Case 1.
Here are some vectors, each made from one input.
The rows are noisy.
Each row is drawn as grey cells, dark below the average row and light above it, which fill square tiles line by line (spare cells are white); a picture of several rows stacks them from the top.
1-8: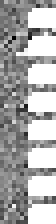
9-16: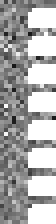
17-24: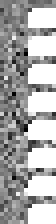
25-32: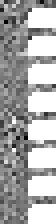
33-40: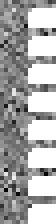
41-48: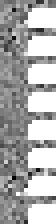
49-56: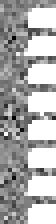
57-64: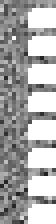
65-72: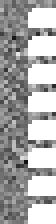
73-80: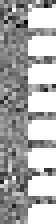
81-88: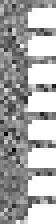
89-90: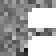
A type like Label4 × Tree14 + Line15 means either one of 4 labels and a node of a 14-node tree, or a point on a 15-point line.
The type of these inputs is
Circle11.
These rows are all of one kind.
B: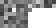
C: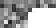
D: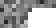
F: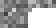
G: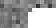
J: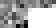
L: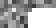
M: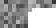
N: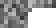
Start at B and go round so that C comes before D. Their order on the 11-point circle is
B, G, C, N, F, M, J, L, D.
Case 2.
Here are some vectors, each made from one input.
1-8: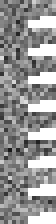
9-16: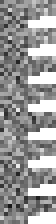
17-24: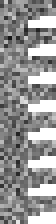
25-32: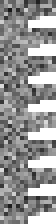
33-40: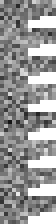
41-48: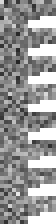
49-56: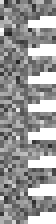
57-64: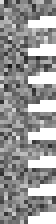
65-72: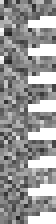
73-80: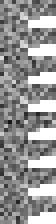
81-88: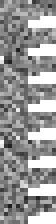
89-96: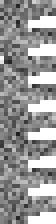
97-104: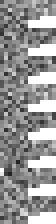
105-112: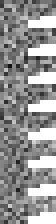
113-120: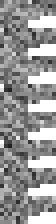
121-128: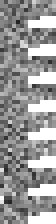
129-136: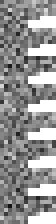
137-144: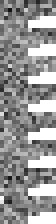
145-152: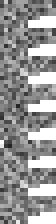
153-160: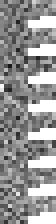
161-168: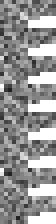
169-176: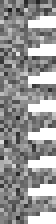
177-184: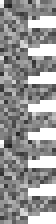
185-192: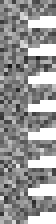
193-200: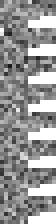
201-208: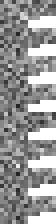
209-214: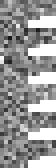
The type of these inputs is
Line11.
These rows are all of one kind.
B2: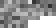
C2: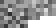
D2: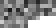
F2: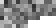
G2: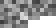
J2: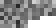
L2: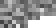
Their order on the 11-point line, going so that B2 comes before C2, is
D2, G2, B2, L2, C2, J2, F2.
